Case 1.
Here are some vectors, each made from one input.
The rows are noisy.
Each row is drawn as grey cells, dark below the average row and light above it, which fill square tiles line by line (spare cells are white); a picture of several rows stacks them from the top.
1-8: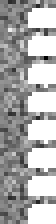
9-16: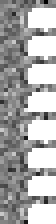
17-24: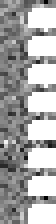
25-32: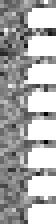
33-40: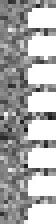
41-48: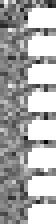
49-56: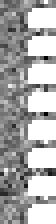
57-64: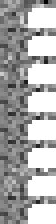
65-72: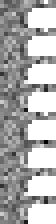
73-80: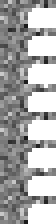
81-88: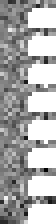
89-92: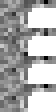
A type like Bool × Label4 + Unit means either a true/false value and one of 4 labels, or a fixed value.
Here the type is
Bool × Bool × Bool + Unit.
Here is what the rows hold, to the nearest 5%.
About 5% of them hold a fixed value. The rest hold three true/false values.
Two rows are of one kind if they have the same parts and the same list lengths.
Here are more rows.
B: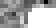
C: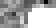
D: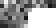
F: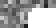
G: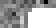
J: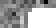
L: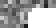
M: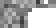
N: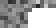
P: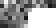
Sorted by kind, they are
B, C, F, G, J, L, M, N
D, P

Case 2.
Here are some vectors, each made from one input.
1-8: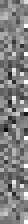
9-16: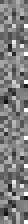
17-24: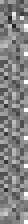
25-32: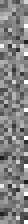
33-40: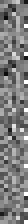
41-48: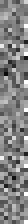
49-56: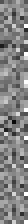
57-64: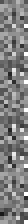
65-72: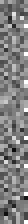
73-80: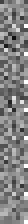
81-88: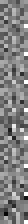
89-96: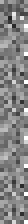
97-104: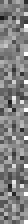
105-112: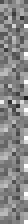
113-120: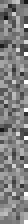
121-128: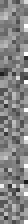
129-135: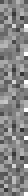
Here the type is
Bool × Bool × Bool.
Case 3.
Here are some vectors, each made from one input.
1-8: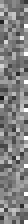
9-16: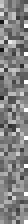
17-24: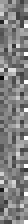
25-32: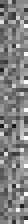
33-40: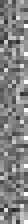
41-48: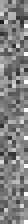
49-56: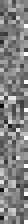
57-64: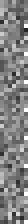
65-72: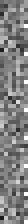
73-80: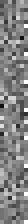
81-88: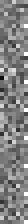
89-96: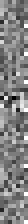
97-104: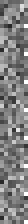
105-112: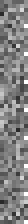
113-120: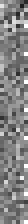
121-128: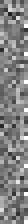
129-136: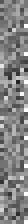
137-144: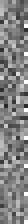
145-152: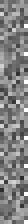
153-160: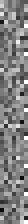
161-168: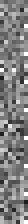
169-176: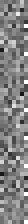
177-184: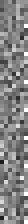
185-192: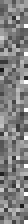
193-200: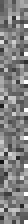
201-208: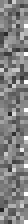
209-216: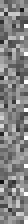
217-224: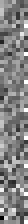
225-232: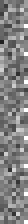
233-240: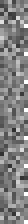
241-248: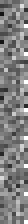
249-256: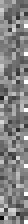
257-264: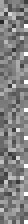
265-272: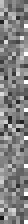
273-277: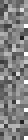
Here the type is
Circle16.
